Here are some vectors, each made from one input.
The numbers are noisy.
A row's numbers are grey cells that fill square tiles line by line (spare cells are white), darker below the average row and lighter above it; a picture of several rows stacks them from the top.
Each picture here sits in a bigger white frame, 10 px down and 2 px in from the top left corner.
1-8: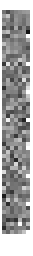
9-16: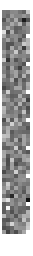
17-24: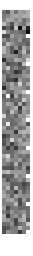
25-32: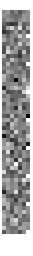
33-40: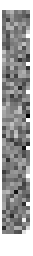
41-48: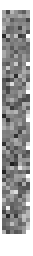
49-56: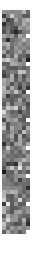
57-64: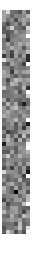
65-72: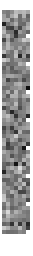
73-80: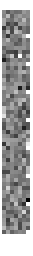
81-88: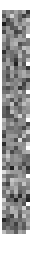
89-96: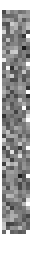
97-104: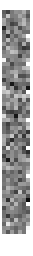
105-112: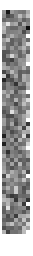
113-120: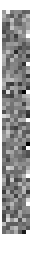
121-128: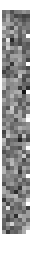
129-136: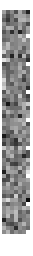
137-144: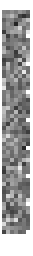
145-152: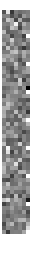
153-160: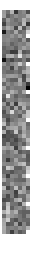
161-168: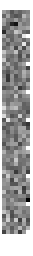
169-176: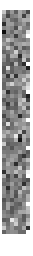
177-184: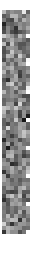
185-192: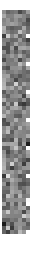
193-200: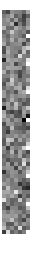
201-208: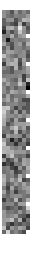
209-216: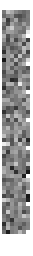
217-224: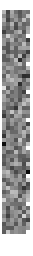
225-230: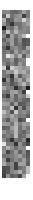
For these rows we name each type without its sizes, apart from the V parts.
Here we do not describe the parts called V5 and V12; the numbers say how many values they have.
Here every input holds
a label, together with either a point on a line and a value of V5, or a value of V12.
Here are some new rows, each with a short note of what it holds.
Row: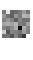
a label, a point on a line and a value of V5
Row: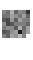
a label and a value of V12
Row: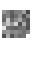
a label, a point on a line and a value of V5
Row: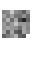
a label, a point on a line and a value of V5
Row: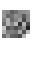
a label, a point on a line and a value of V5
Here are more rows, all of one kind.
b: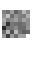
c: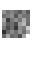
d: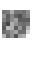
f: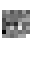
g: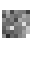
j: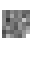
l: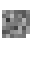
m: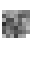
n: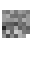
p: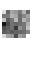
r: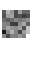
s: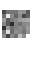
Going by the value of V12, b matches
d and p.
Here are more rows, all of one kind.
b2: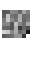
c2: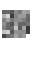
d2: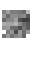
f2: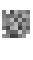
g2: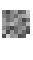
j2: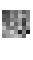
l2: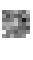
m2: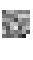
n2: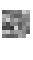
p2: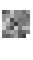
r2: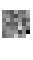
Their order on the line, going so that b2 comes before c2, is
p2, m2, b2, g2, j2, r2, l2, d2, c2, f2, n2.
